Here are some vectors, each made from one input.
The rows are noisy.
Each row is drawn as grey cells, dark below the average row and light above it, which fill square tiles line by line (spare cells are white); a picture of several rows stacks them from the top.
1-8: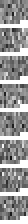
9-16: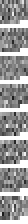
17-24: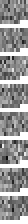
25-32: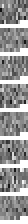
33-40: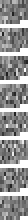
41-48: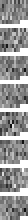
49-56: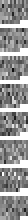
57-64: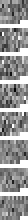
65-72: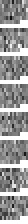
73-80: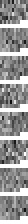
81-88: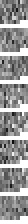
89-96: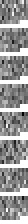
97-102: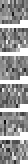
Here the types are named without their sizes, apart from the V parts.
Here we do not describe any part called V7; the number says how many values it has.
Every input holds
three true/false values, together with either a point on a line, or a value of V7.
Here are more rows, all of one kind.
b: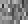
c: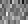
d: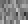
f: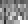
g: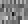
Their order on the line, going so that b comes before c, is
g, b, d, f, c.
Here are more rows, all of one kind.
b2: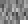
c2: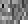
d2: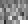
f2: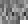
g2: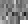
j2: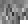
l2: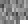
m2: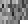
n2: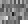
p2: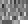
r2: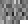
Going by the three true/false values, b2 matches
f2, j2 and l2.
